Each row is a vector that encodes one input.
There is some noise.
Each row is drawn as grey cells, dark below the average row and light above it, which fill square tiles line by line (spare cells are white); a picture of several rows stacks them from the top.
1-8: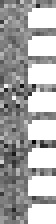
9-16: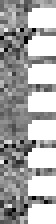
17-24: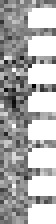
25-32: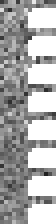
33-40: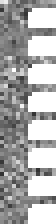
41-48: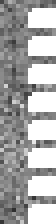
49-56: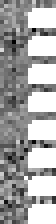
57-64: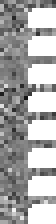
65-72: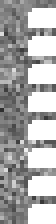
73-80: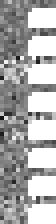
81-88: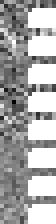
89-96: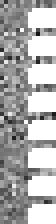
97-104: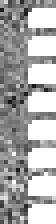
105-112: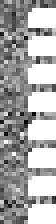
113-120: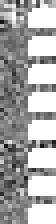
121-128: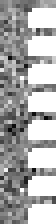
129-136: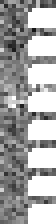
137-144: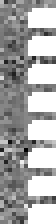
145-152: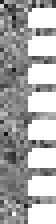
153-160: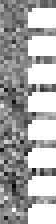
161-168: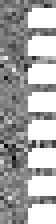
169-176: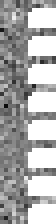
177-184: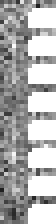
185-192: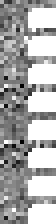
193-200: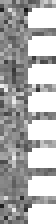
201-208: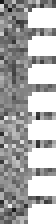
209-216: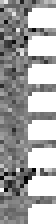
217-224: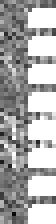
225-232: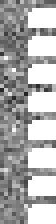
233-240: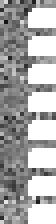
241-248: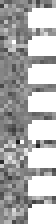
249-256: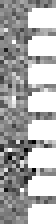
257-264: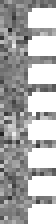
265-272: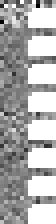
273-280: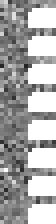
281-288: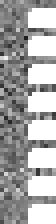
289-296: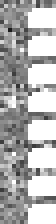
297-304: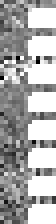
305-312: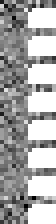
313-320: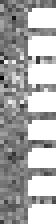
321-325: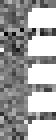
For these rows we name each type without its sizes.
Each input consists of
either a point on each of two circles, or a list of points on a line.
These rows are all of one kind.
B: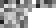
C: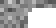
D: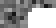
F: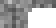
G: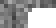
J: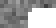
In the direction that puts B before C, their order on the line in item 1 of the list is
D, B, J, G, C, F.
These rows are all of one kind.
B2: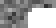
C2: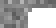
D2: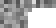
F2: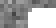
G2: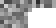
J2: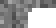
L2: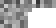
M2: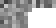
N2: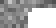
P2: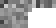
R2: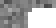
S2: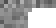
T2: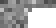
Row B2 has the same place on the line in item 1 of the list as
L2, M2 and R2.
